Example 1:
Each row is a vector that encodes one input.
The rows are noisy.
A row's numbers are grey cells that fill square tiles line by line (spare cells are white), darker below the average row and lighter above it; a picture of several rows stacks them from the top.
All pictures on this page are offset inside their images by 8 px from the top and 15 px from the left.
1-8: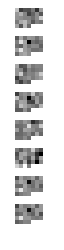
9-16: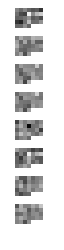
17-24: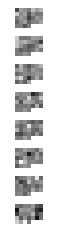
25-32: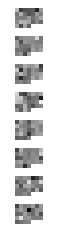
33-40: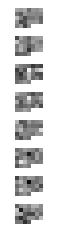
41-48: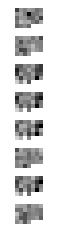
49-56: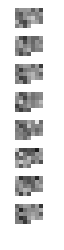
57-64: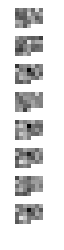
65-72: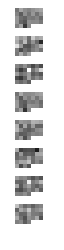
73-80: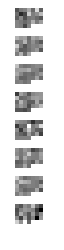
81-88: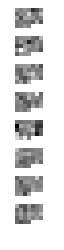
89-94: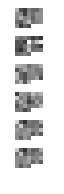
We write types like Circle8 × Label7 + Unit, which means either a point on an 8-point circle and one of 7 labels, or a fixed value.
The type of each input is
Tree17 + Unit.
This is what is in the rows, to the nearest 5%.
About 10% of them hold a fixed value. The rest hold a node of a 17-node tree.
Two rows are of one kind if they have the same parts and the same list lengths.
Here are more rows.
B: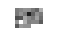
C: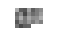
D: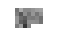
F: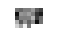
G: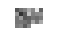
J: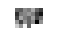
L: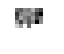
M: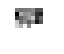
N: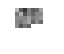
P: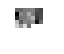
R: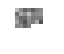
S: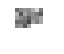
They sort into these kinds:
B, C, D, G, N, R, S
F, J, L, M, P

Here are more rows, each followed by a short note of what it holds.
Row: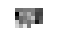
a fixed value
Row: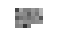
a node of a 17-node tree
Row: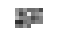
a node of a 17-node tree
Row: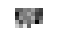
a fixed value
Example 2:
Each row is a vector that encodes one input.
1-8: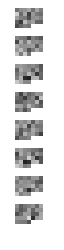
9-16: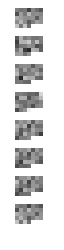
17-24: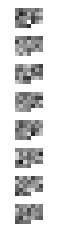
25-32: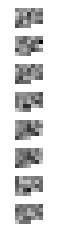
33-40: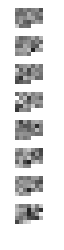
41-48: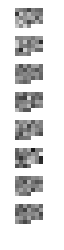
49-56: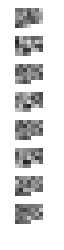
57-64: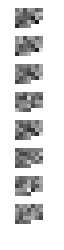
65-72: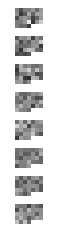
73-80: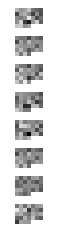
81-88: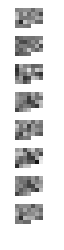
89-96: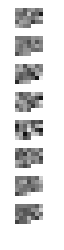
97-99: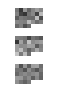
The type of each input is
Tree17.
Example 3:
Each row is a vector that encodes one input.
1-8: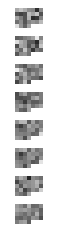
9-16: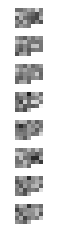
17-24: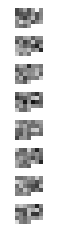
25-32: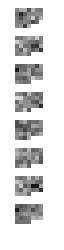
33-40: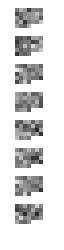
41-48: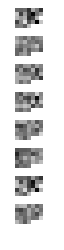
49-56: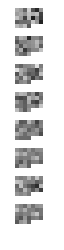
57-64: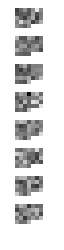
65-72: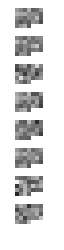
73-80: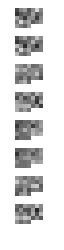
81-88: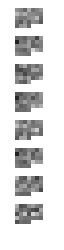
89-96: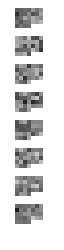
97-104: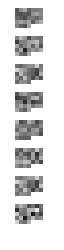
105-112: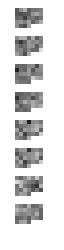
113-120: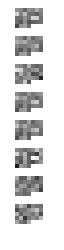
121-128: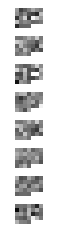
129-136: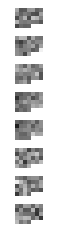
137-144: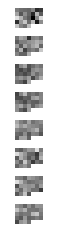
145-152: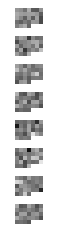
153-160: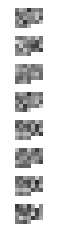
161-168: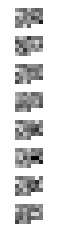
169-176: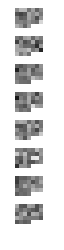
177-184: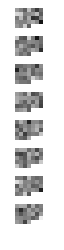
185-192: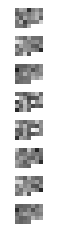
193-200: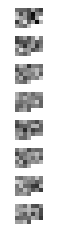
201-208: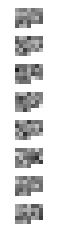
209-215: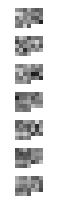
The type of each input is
Circle10 + Unit.
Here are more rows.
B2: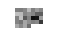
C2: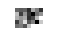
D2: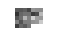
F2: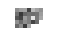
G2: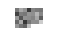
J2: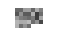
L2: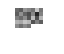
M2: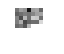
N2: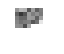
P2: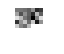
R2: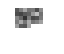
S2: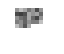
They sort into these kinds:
B2, D2, F2, G2, J2, L2, M2, N2, R2, S2
C2, P2

